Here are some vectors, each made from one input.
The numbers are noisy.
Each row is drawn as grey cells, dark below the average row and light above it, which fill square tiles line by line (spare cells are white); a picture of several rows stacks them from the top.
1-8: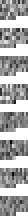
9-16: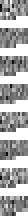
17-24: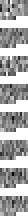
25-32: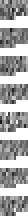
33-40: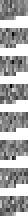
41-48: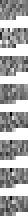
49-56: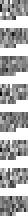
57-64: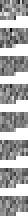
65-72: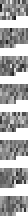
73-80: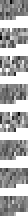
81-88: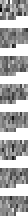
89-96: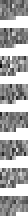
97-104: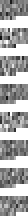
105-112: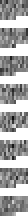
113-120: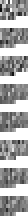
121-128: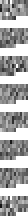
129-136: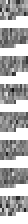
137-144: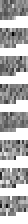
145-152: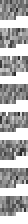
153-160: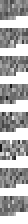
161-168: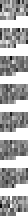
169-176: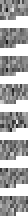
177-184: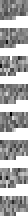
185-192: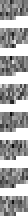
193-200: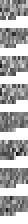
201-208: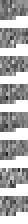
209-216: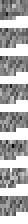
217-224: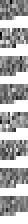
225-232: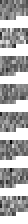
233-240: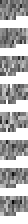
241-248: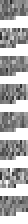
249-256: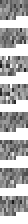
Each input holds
three true/false values, together with either a point on a 9-point circle, or one of 8 labels.
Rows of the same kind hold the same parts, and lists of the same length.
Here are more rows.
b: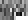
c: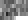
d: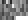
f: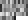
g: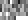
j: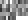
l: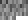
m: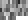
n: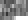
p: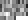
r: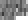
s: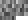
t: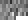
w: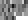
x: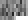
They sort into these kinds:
b, c, d, j, m, n, r, s, x
f, g, l, p, t, w

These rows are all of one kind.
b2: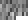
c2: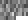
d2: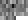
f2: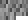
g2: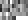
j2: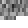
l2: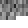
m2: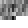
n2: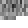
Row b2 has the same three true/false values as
c2, f2 and l2.
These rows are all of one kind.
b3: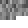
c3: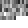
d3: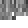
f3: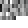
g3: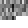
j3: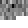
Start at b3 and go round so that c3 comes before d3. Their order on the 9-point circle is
b3, c3, d3, g3, f3, j3.
